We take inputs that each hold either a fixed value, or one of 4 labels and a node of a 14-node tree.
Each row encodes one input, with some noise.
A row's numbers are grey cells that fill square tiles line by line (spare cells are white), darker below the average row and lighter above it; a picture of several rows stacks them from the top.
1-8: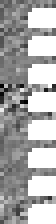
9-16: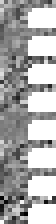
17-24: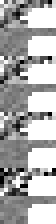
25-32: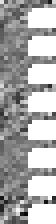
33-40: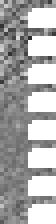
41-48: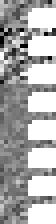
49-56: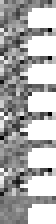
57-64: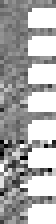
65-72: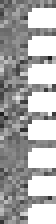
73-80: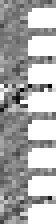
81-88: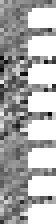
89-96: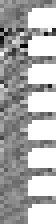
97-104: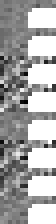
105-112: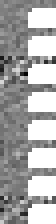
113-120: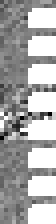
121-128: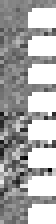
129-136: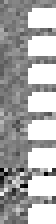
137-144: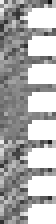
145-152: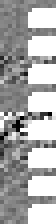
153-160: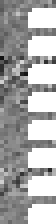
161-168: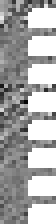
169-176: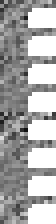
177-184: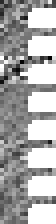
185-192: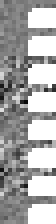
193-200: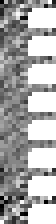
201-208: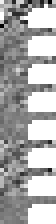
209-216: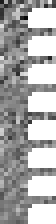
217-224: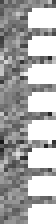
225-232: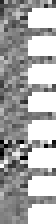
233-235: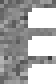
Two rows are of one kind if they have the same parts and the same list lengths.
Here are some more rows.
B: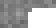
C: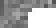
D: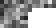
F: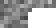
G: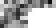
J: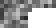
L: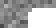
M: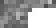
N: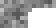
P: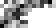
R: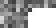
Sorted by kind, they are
B, C, D, F, G, J, L, M, N, P
R

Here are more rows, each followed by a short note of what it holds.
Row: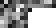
a fixed value
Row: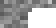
one of 4 labels and a node of a 14-node tree
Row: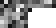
a fixed value
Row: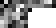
a fixed value
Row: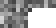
a fixed value
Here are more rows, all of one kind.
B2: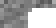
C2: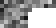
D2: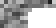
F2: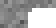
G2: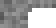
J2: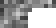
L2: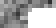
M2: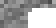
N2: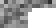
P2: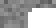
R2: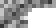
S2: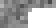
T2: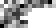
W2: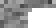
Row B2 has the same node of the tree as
C2, L2 and M2.
